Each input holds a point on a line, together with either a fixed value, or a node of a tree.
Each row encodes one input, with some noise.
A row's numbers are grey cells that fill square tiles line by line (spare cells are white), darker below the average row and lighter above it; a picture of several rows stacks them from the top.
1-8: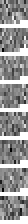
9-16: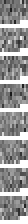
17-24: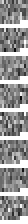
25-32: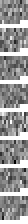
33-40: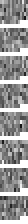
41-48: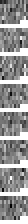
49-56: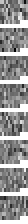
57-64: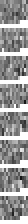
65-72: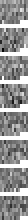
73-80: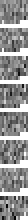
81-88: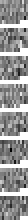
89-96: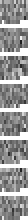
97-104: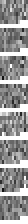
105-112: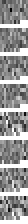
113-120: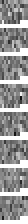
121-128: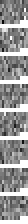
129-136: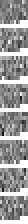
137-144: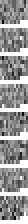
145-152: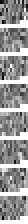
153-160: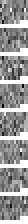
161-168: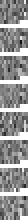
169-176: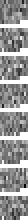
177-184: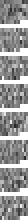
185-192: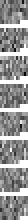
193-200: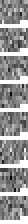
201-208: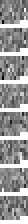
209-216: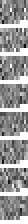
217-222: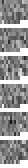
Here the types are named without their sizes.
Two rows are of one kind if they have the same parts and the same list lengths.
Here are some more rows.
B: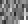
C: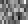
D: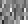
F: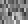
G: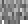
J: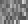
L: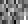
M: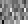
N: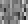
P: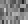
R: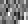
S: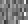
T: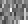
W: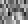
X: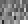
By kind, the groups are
B, D, F, J, M, T, W, X
C, G, L, N, P, R, S

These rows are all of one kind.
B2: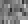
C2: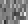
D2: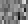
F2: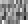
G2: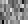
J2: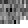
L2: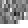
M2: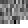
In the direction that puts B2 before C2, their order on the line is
J2, B2, M2, G2, L2, C2, D2, F2.
